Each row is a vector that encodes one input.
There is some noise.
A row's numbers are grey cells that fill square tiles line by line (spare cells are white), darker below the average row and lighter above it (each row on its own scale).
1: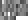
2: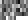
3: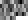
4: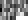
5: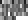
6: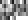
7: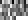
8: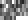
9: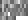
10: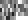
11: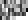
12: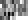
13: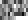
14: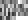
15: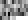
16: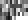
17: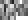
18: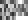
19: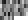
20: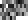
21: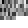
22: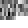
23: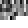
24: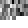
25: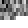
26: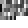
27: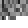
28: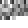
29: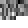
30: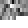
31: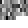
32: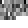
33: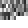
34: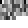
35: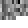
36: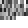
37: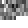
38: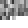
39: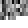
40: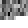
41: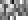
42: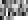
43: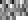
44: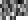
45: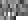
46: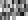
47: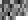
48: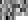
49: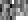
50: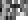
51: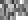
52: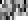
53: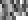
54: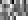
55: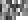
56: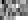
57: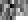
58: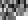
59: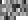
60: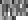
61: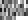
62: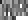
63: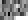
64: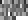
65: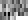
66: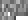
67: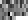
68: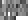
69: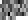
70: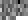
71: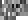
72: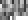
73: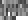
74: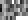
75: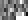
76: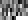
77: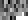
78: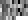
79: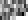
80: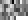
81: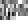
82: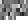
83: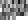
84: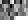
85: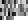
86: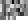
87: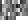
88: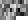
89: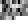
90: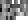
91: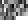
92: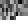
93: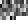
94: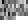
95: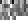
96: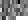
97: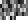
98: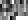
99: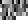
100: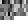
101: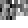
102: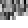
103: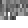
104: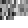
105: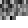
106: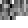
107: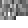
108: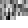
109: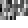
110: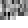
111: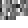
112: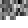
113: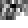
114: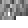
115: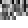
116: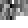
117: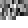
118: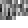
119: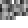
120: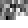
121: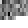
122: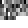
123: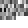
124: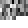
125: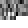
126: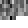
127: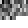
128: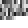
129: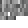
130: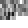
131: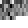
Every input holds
three true/false values.
